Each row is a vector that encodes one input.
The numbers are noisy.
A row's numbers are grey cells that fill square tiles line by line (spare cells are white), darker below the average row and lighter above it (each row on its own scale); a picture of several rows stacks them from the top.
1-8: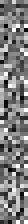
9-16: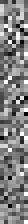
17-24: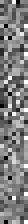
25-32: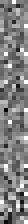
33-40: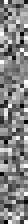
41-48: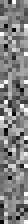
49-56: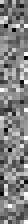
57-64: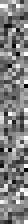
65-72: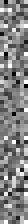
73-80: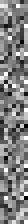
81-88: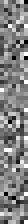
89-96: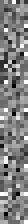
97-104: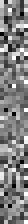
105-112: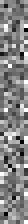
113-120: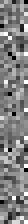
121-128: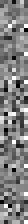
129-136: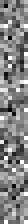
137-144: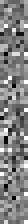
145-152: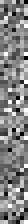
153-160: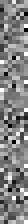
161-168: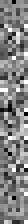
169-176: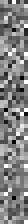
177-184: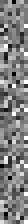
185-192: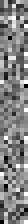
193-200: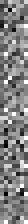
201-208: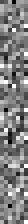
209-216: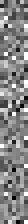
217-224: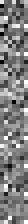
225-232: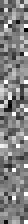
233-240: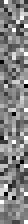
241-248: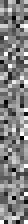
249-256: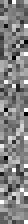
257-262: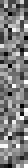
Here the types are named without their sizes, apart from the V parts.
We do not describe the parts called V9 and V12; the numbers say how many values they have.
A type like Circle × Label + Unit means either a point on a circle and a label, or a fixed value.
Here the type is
(Bool × (Tree + Unit) + V12) × V9.
